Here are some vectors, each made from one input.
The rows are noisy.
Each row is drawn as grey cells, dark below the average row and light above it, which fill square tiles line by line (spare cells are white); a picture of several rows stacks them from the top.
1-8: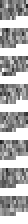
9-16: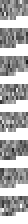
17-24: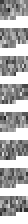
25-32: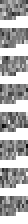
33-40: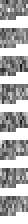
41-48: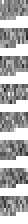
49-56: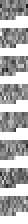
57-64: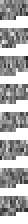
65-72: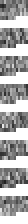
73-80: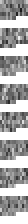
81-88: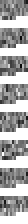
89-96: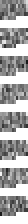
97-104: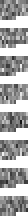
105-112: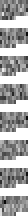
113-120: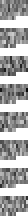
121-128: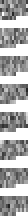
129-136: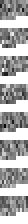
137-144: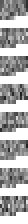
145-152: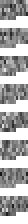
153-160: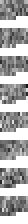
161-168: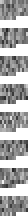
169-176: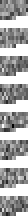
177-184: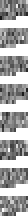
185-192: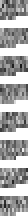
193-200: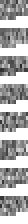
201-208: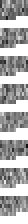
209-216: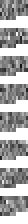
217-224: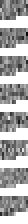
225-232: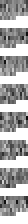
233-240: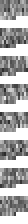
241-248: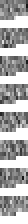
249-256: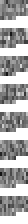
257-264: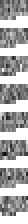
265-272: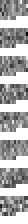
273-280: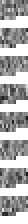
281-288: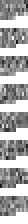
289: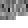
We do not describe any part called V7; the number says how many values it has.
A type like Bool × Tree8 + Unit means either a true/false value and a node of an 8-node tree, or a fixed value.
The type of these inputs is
(Circle10 + Unit) × Line10 × V7.
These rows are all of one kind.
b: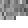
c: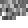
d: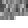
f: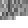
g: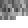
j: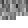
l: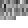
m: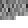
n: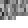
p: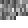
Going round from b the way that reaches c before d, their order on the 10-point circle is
b, l, c, j, p, g, m, f, d, n.
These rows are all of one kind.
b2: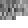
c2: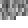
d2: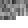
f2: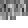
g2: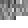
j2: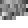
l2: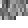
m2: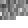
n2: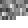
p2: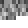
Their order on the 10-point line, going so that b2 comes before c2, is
j2, n2, p2, d2, f2, b2, m2, g2, c2, l2.
